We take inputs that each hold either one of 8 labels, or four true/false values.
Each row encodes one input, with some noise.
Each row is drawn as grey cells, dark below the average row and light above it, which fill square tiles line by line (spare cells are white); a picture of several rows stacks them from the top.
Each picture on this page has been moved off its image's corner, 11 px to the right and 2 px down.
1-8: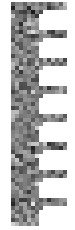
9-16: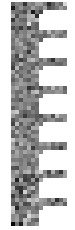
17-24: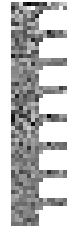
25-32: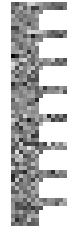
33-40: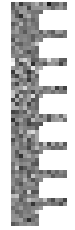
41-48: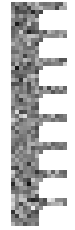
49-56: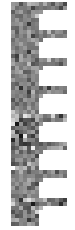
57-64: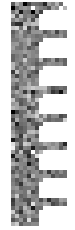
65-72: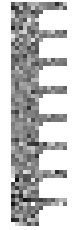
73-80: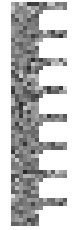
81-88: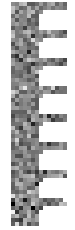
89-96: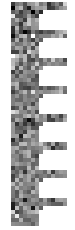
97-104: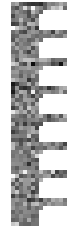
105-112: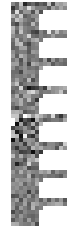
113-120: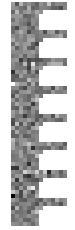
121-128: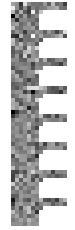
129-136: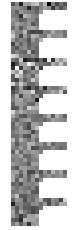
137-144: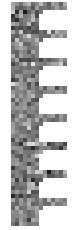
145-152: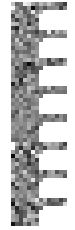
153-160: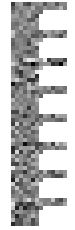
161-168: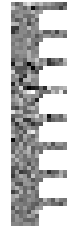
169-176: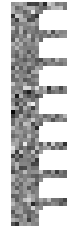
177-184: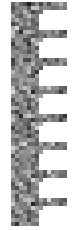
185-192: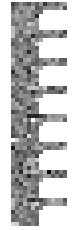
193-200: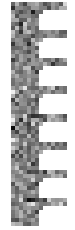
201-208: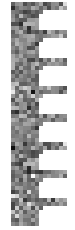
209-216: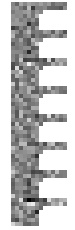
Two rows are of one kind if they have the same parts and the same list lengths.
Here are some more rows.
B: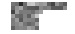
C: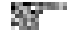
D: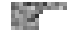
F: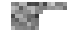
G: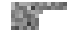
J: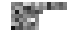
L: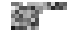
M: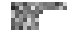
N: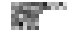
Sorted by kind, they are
B, C, D, F, G, L
J, M, N

